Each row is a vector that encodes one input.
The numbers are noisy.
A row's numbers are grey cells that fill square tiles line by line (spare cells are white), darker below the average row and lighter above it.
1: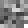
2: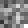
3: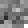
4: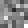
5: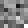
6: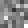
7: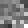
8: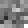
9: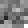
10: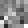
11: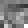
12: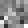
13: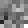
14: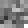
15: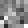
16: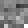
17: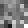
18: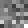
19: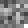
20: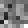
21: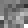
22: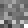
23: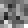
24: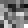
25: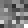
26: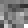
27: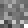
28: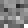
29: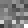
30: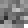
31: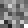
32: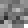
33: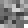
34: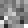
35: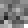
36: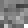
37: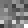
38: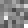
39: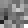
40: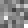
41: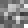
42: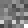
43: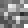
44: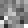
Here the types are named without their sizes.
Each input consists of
a label and a true/false value.
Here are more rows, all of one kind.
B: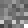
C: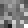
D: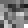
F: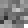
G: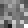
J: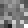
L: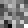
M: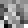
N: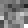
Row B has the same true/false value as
D and F.
